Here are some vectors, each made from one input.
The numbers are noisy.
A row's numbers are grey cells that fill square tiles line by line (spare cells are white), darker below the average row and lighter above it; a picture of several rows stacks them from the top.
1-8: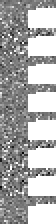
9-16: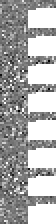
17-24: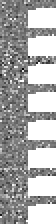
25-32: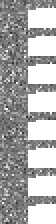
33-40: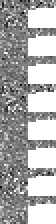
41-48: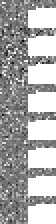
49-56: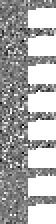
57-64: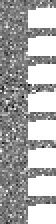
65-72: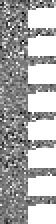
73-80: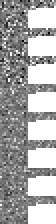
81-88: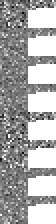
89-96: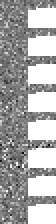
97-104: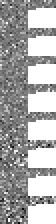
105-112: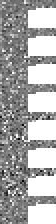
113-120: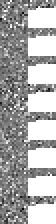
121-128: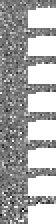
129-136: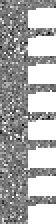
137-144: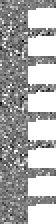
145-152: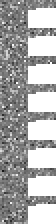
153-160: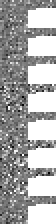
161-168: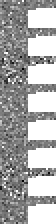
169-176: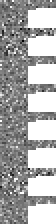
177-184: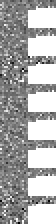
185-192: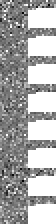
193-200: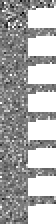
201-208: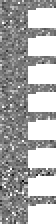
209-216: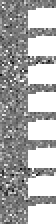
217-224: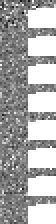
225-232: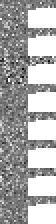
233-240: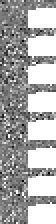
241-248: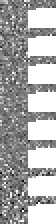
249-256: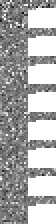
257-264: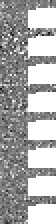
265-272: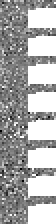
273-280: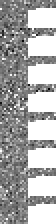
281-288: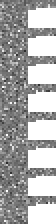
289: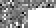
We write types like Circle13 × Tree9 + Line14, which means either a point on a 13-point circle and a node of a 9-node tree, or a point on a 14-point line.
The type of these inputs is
Bool × Bool × Bool × (Line11 + Tree10) + Line4 + Line6.
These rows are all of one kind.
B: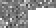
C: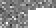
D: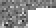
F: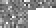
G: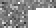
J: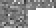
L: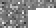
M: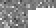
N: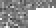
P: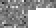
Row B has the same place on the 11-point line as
F, G and L.
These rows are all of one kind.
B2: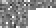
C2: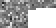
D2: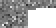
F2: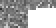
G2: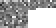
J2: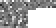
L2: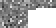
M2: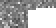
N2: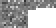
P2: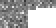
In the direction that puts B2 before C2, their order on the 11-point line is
P2, N2, D2, F2, G2, B2, J2, M2, L2, C2.
